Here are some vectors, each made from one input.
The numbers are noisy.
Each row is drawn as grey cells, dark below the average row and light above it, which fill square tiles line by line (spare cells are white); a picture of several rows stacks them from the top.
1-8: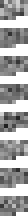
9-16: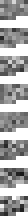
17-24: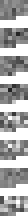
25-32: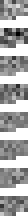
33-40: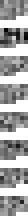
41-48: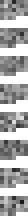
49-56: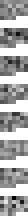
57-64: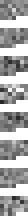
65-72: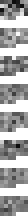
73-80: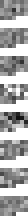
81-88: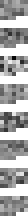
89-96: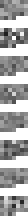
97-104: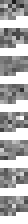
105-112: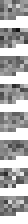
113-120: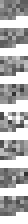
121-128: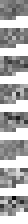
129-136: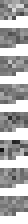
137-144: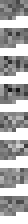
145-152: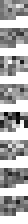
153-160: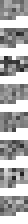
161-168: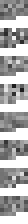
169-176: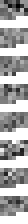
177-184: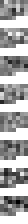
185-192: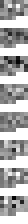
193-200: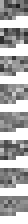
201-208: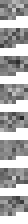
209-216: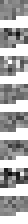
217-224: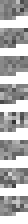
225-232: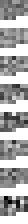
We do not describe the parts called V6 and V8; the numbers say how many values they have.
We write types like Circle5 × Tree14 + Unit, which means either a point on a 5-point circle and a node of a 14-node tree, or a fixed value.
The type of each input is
Bool × (Line3 × Line4 + Unit) × V6 + Line5 × V8.
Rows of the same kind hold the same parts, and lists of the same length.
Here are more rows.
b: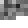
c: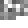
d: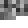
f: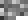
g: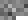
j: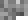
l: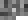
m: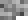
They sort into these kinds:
b, m
c, d, g, l
f, j

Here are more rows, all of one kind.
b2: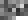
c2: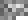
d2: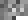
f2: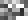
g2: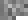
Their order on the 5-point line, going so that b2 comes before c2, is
b2, d2, g2, f2, c2.
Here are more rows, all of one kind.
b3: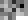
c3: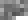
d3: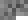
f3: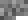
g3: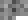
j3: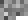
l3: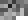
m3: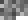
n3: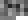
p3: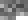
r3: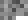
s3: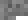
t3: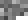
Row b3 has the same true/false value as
d3, f3, r3 and s3.
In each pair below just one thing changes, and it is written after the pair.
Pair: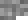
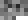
the place on the 4-point line
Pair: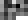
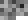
the value of V6
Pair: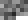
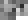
the true/false value
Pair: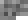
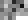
the place on the 4-point line
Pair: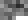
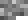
the place on the 4-point line
